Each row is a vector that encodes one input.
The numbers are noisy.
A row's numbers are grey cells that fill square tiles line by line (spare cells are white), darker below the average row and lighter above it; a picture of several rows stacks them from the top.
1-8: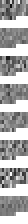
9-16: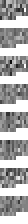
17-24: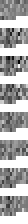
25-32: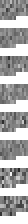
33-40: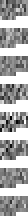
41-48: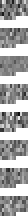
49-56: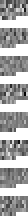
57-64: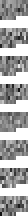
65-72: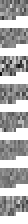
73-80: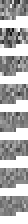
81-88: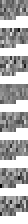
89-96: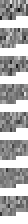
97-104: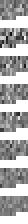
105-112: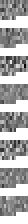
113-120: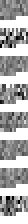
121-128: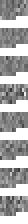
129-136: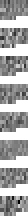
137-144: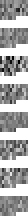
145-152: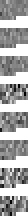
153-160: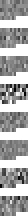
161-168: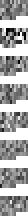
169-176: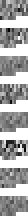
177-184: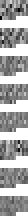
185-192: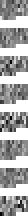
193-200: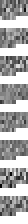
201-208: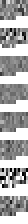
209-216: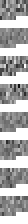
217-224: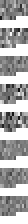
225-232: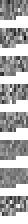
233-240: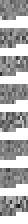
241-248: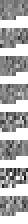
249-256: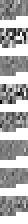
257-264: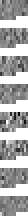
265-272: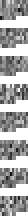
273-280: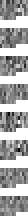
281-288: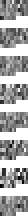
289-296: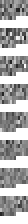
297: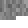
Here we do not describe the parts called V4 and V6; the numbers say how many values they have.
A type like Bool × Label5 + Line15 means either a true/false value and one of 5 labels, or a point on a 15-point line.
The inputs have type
Line7 + Line14 × V4 × V6.
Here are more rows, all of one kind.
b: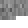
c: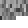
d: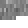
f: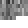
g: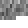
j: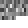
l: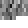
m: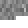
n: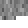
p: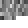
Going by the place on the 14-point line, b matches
c, f and m.
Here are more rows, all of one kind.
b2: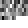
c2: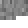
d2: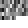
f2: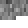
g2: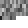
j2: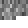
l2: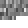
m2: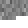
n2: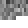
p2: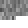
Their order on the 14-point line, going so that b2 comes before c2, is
b2, n2, c2, g2, p2, d2, m2, f2, j2, l2.
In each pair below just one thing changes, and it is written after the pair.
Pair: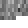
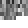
the value of V4
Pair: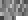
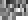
the place on the 14-point line
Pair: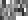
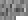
the place on the 14-point line
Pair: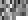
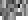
the place on the 14-point line
